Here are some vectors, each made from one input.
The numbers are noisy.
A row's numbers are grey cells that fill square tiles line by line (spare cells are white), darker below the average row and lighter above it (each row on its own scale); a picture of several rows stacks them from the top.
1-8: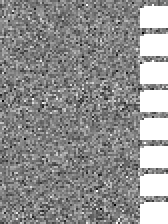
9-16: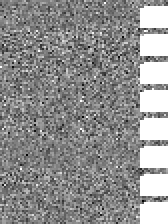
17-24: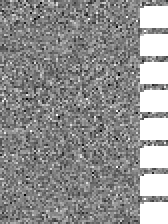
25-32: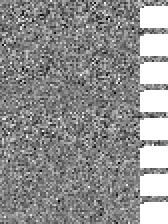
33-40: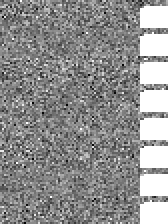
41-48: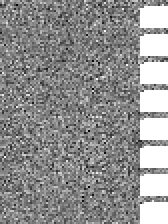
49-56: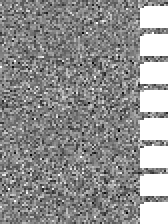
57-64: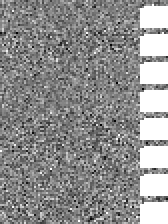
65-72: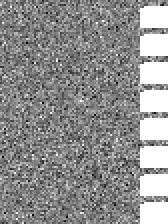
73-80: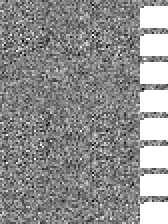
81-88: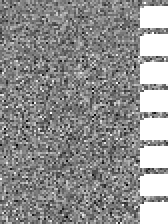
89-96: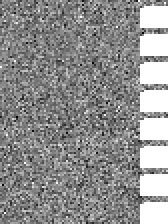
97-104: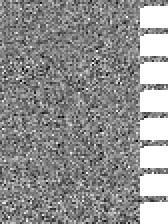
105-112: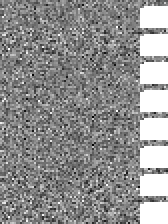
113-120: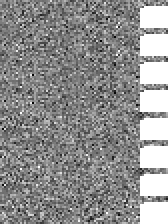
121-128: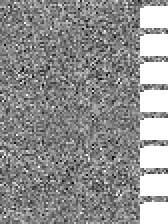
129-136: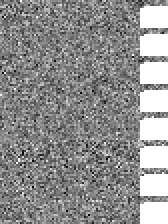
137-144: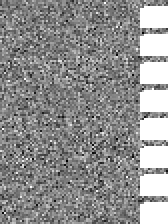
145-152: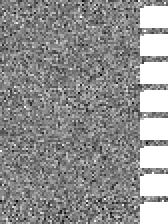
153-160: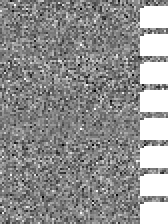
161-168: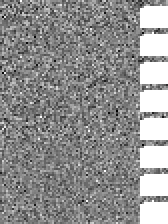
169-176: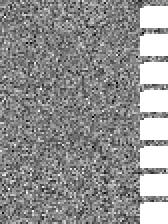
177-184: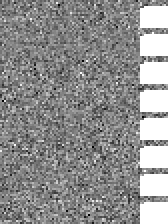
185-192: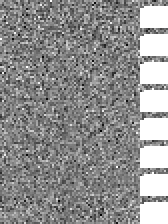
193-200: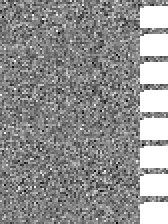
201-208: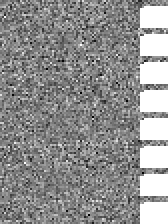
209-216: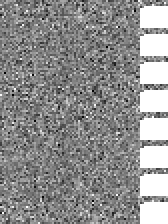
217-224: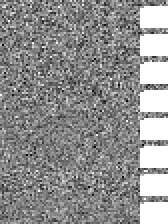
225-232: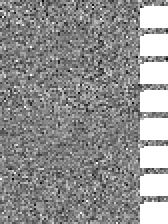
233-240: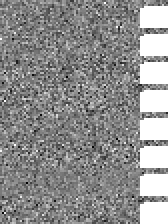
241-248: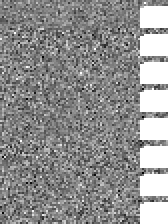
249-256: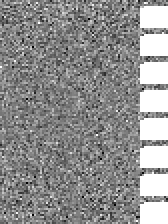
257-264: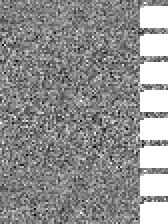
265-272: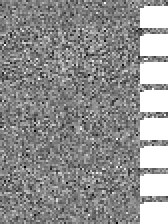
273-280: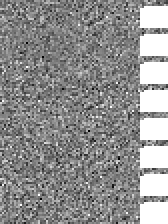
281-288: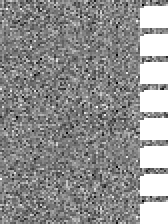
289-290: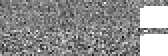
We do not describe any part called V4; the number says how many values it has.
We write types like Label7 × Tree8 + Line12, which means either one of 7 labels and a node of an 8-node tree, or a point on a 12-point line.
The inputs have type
(Bool × Bool × Bool + V4) × Line7 + Circle10 + Label5.
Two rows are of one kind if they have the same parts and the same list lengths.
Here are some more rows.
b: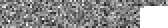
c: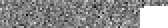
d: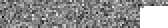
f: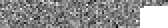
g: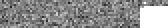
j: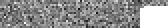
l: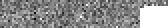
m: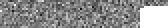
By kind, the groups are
b, d, g, j
c, l
f
m

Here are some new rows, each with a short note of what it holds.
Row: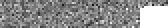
a point on a 7-point line and a value of V4
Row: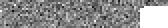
one of 5 labels
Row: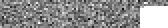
a point on a 10-point circle
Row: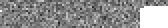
one of 5 labels
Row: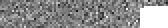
a point on a 7-point line and a value of V4
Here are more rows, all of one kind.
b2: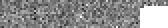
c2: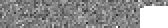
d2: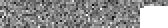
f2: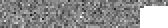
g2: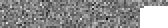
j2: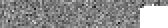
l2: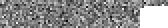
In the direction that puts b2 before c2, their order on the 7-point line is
j2, l2, b2, f2, c2, g2, d2.
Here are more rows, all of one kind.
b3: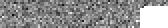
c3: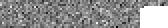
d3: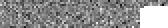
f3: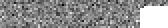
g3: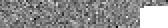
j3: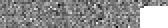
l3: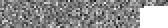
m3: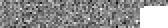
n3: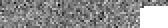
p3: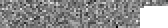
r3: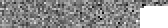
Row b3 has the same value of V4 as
f3, j3, n3 and r3.
